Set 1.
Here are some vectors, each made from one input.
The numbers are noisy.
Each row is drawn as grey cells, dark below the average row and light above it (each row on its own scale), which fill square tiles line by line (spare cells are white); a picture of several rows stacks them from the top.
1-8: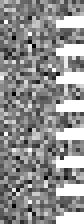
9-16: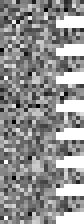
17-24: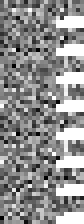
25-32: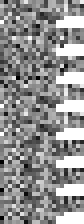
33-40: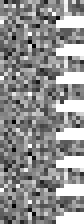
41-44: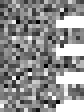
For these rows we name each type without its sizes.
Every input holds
a point on a line.
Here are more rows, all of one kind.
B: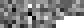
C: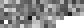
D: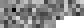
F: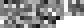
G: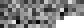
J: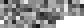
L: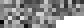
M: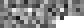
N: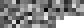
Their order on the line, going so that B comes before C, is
F, J, D, B, N, G, M, L, C.
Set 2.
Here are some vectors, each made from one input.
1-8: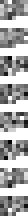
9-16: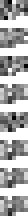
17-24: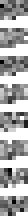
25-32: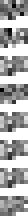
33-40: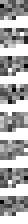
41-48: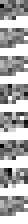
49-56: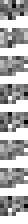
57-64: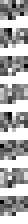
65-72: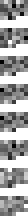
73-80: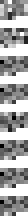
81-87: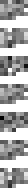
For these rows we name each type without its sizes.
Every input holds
a point on a line.
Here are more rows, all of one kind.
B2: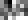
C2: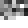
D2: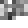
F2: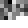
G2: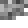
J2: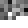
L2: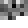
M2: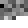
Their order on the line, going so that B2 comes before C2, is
G2, D2, L2, M2, J2, F2, B2, C2.
